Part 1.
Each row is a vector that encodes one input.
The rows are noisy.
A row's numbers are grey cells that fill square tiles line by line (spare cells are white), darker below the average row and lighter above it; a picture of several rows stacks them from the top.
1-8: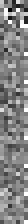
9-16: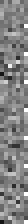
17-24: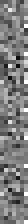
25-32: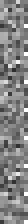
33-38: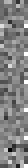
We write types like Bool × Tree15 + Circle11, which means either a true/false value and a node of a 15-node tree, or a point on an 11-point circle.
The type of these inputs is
Bool × Bool × Bool × Circle5.
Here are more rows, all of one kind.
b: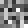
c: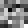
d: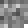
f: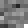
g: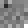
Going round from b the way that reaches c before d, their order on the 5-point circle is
b, g, f, c, d.
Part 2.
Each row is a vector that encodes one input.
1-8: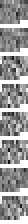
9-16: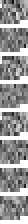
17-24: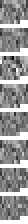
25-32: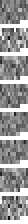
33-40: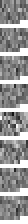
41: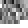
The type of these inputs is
Bool × Line5.
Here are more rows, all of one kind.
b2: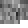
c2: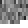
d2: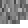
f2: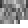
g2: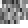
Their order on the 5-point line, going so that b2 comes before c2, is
f2, b2, g2, d2, c2.
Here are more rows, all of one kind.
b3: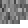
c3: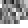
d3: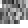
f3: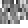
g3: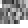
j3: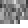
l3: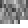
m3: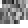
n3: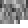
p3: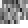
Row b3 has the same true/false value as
j3, l3 and n3.
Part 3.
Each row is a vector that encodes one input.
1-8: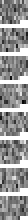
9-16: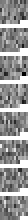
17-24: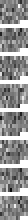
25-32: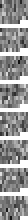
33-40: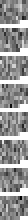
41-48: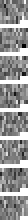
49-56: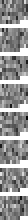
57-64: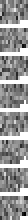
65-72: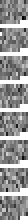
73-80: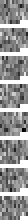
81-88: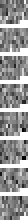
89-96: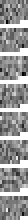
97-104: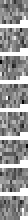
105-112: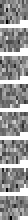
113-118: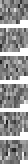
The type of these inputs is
Circle15 × Line14.
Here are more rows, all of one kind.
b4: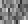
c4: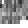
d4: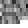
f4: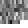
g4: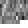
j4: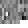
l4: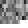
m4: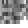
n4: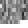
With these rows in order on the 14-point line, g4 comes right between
b4 and c4.
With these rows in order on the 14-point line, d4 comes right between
l4 and m4.
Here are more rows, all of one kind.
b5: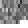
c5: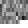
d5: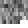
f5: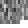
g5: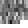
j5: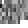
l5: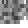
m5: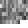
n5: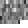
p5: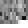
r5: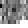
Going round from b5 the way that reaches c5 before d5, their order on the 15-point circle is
b5, n5, m5, p5, c5, f5, j5, r5, g5, d5, l5.
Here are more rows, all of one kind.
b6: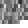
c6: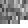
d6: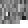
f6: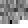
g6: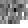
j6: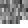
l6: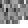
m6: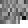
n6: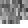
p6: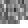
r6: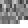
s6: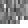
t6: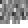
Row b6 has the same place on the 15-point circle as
l6, p6, r6 and s6.
